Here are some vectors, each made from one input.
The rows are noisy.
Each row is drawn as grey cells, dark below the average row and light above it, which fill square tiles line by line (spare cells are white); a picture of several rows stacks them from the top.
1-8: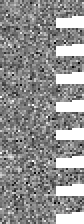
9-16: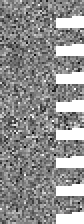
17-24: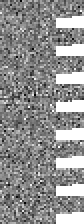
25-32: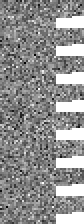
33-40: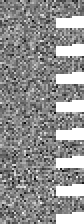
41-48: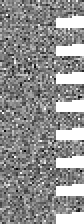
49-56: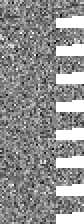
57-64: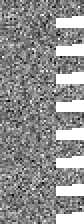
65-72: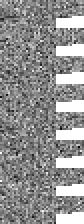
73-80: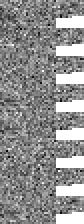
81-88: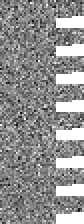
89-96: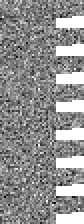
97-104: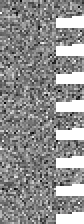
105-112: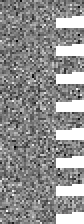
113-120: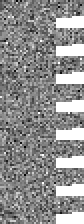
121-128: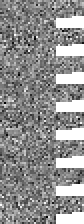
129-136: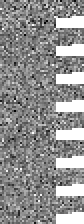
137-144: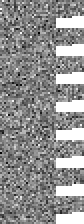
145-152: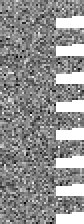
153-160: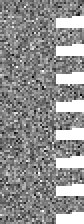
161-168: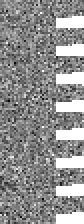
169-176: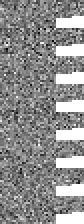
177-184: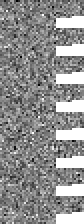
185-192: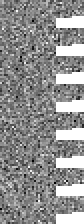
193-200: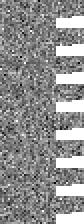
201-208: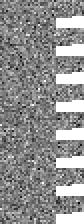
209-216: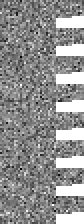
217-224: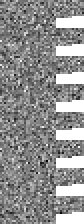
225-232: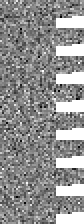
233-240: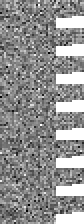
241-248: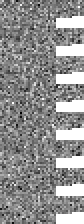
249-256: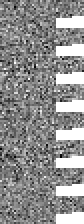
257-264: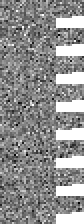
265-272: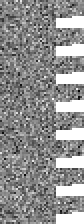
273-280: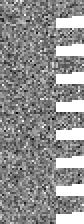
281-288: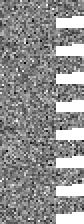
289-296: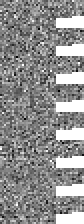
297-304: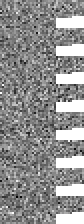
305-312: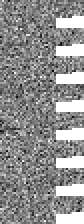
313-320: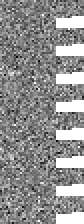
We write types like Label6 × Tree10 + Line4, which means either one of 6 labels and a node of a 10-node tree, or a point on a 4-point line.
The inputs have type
(Bool × Circle6 + Unit) × Line9 + List2(Line7).
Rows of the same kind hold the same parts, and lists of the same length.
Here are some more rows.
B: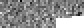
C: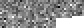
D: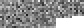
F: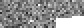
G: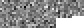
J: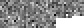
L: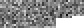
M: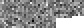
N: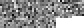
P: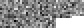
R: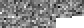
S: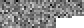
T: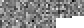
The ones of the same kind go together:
B, C, R
D, F
G, J, M, S, T
L, P
N

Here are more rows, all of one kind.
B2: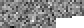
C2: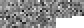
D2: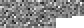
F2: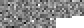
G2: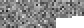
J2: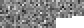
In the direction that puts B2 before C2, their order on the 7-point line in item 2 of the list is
B2, J2, C2, F2, G2, D2.
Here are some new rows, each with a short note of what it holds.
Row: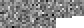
a list of two items
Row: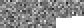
a list of two items
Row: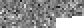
a point on a 9-point line
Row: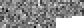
a list of two items
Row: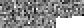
the empty list
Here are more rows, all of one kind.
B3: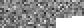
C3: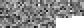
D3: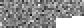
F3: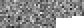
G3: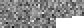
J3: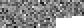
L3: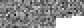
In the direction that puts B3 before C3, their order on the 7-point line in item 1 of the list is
D3, G3, F3, B3, C3, J3, L3.
